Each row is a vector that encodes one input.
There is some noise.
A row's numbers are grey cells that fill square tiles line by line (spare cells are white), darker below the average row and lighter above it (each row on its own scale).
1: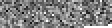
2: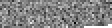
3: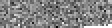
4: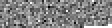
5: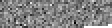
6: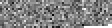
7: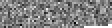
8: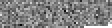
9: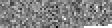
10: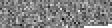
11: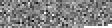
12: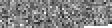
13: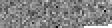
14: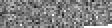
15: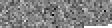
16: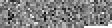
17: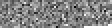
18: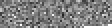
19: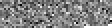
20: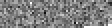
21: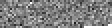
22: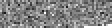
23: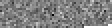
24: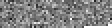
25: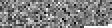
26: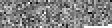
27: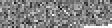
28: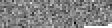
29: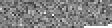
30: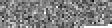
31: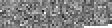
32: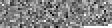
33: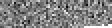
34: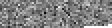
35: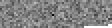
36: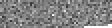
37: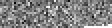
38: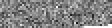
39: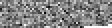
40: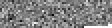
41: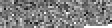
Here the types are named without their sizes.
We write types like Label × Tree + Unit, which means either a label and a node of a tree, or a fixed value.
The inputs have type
Circle + Line.
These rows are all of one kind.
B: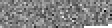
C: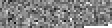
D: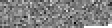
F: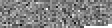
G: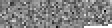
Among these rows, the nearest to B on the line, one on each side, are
C and G.
